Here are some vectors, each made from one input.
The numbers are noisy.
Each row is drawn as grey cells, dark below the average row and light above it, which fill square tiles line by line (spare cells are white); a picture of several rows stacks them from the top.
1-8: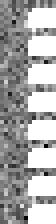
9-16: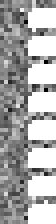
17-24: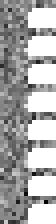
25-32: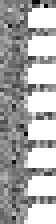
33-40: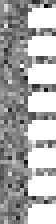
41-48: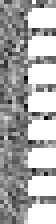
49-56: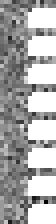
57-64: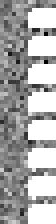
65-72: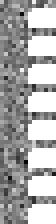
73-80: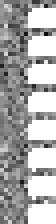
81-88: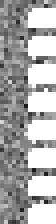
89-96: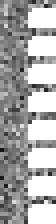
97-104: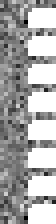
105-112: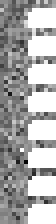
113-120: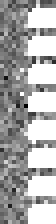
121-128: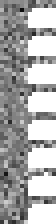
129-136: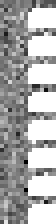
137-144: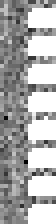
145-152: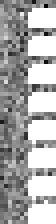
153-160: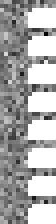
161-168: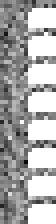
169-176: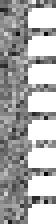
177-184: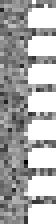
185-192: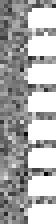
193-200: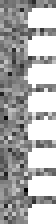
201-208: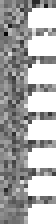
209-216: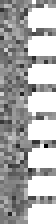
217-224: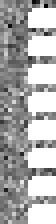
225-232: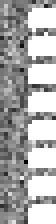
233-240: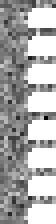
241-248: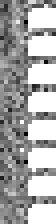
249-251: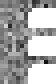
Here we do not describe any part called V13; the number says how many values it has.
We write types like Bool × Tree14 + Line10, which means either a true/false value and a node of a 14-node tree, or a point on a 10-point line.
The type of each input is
(Label8 + Line9) × (Line8 + V13).
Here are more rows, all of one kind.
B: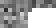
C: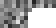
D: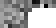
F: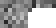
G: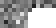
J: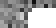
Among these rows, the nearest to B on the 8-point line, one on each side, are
D and F.
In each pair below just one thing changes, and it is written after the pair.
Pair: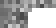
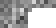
the value of V13
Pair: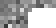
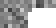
the label
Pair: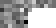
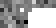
the value of V13
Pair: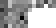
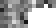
the label
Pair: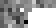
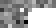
the value of V13
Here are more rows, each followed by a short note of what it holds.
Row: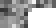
one of 8 labels and a point on an 8-point line
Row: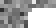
one of 8 labels and a value of V13
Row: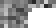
a point on a 9-point line and a value of V13
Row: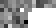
one of 8 labels and a value of V13
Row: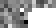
one of 8 labels and a value of V13
